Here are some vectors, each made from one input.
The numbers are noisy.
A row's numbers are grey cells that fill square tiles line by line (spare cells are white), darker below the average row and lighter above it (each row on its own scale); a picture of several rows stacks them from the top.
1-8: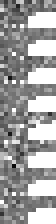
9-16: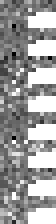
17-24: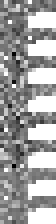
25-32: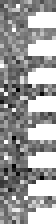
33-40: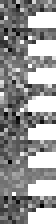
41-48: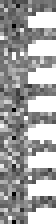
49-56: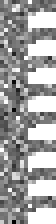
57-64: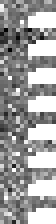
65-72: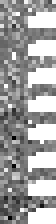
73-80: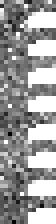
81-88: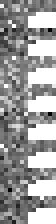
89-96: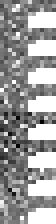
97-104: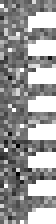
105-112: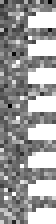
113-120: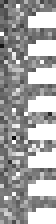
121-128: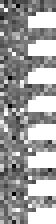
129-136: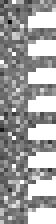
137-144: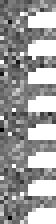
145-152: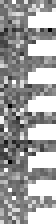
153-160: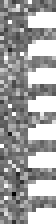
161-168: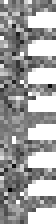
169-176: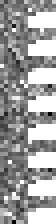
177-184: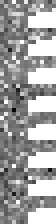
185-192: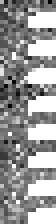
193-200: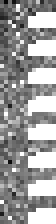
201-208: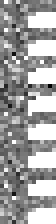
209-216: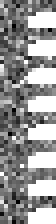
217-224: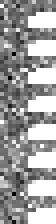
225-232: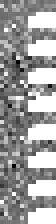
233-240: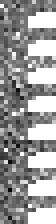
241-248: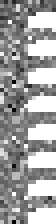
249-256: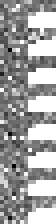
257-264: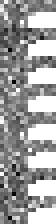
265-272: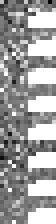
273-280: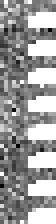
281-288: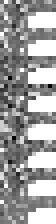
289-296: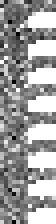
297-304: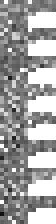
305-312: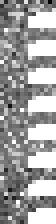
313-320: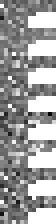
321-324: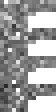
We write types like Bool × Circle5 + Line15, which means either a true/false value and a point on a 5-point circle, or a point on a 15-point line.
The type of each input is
Line11.
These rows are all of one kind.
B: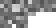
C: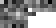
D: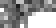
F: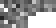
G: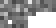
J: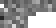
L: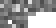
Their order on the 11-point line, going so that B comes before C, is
B, L, G, J, C, F, D.
